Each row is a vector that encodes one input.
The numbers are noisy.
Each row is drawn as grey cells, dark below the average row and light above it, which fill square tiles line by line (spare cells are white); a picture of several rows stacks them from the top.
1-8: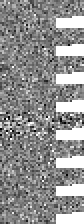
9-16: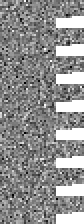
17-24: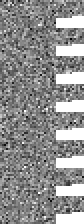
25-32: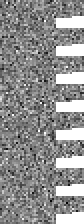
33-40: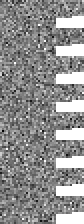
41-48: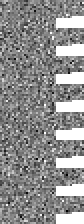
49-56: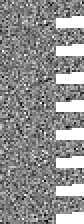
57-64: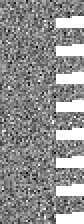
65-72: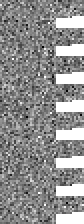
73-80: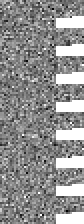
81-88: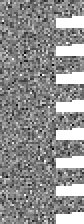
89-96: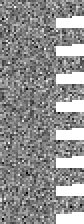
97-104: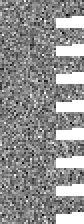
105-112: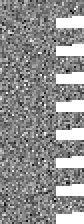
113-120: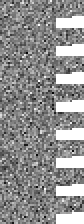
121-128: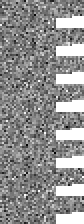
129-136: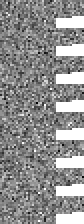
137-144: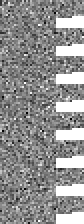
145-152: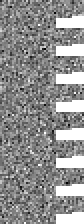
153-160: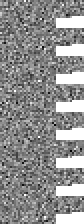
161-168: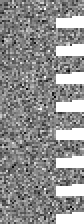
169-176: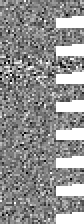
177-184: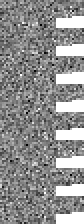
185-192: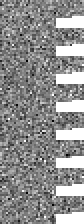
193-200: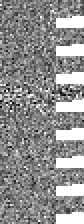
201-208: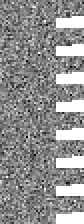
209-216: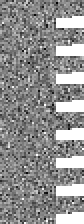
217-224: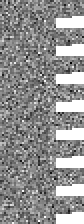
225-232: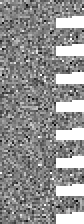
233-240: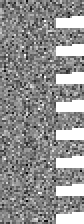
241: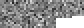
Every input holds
a list of up to three points on a 9-point circle.
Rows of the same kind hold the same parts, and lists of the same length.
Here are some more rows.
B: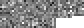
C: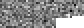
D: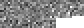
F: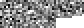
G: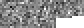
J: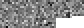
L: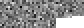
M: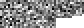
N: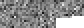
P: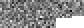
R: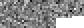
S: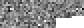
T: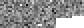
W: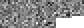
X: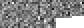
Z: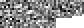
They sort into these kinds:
B, D, G, T
C, L, N, P, R
F, M, Z
J, S, W, X

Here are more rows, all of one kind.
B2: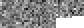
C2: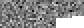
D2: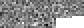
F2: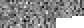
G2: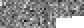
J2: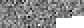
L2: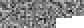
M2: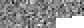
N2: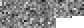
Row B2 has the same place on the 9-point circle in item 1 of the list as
G2 and N2.
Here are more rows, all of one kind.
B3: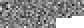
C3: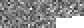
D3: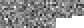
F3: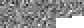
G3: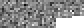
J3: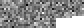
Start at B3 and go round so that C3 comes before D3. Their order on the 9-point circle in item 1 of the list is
B3, F3, G3, J3, C3, D3.
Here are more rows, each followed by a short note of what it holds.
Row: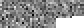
a list of two items
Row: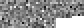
a list of one item
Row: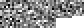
the empty list
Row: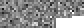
a list of three items
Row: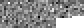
a list of three items
